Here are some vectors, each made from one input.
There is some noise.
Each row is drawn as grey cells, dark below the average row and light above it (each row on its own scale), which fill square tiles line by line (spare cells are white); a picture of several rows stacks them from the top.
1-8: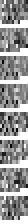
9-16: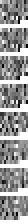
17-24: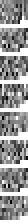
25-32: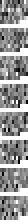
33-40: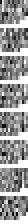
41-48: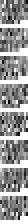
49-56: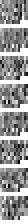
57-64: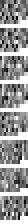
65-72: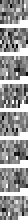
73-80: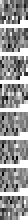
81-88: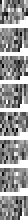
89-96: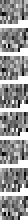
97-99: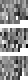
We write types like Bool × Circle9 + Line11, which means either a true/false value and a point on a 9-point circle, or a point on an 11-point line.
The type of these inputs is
Line6 + Line7.
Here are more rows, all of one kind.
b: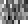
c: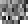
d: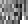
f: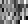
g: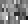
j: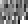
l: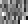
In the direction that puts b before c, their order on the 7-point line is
b, c, l, j, d, g, f.
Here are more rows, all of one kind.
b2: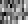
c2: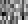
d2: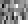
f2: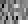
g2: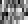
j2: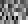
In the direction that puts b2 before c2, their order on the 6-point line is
g2, b2, c2, d2, f2, j2.
